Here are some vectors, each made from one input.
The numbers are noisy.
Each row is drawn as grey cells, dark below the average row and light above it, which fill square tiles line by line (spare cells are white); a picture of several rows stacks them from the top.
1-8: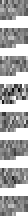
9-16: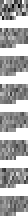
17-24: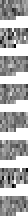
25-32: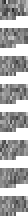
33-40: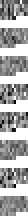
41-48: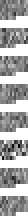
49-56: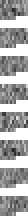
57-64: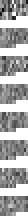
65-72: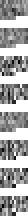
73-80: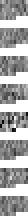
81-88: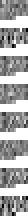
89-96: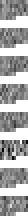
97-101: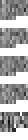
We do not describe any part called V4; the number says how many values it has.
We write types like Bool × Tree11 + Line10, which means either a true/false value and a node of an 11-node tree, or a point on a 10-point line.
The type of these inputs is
Bool × V4 + List3(Line5).
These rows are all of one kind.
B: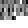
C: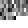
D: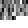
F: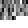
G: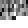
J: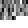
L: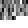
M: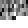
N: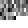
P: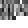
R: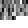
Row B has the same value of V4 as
G and M.
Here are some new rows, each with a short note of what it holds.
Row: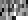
a true/false value and a value of V4
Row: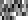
the empty list
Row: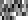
the empty list
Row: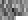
a list of two items
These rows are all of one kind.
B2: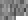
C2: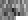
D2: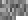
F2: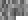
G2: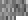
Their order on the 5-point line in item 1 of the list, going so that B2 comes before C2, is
D2, G2, B2, F2, C2.
